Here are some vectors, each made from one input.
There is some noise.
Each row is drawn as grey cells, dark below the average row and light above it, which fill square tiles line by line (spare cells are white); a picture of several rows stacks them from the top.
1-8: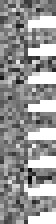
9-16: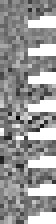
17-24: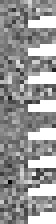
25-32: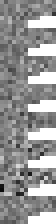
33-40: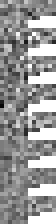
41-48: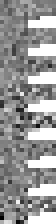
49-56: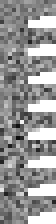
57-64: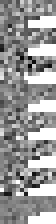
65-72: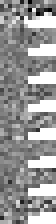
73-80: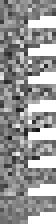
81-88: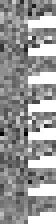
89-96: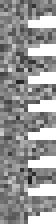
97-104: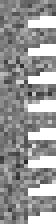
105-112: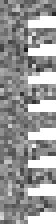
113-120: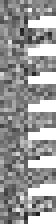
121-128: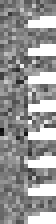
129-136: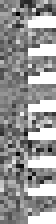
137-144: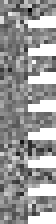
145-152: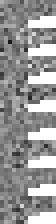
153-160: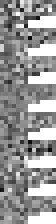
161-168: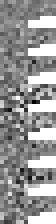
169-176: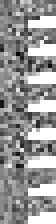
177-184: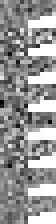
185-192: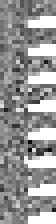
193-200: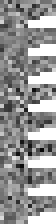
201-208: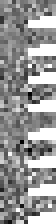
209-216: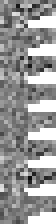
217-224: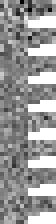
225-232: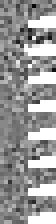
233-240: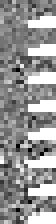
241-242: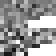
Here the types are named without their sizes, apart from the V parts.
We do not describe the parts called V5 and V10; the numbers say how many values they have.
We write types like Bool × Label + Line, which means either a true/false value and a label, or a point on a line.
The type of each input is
(Bool × V5 + Label) × Line + V10.
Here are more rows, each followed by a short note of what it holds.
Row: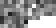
a value of V10
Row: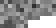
a point on a line, a true/false value and a value of V5
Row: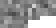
a value of V10
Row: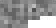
a value of V10
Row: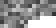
a label and a point on a line
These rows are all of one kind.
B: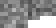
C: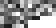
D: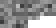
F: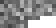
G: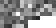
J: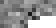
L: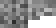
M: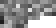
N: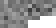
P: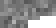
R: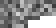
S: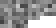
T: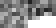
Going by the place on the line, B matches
J, M and R.
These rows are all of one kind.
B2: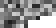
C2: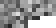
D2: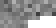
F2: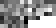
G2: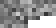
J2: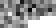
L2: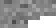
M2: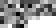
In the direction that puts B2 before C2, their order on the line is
J2, L2, B2, G2, M2, C2, D2, F2.
